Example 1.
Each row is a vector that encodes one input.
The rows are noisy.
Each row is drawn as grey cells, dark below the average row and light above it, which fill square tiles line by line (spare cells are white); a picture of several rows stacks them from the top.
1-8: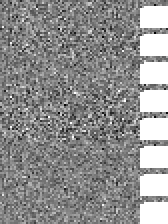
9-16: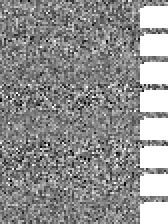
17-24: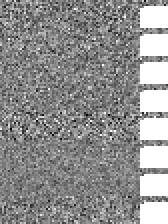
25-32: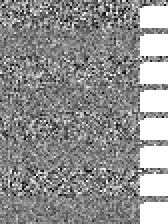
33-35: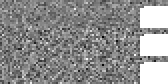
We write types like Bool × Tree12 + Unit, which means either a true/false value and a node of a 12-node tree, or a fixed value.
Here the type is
Line4 + Line5.
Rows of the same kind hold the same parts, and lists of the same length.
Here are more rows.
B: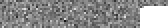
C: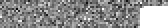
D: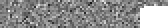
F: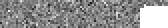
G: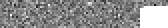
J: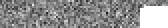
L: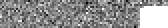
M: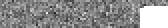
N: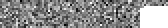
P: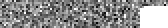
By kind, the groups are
B, G, M, N, P
C, D, F, J, L

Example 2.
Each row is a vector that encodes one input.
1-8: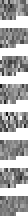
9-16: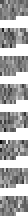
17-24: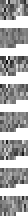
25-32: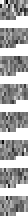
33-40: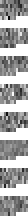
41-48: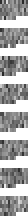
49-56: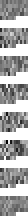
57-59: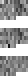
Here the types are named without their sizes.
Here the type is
Line + Tree.
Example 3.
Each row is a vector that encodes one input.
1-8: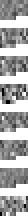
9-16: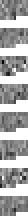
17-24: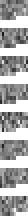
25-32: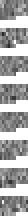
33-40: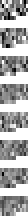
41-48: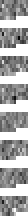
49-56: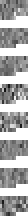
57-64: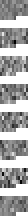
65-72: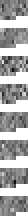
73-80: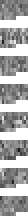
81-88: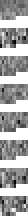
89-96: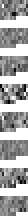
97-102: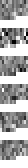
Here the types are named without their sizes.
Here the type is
List(Line).
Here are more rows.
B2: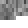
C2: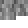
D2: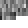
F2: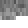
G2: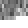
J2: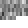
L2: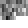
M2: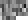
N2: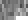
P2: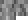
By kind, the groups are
B2, D2, L2, M2
C2, F2, G2, N2, P2
J2

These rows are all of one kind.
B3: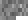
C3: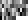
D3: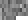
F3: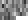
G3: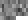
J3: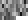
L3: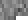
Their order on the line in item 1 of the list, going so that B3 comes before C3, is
D3, L3, G3, B3, C3, J3, F3.
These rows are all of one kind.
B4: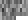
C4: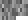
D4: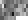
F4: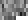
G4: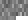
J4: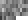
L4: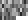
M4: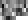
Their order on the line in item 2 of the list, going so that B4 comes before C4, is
G4, L4, D4, J4, M4, B4, F4, C4.
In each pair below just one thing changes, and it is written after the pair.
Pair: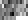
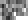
the place on the line in item 2 of the list
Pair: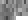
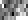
the place on the line in item 2 of the list
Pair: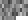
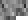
the place on the line in item 2 of the list
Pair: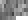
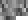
the place on the line in item 1 of the list
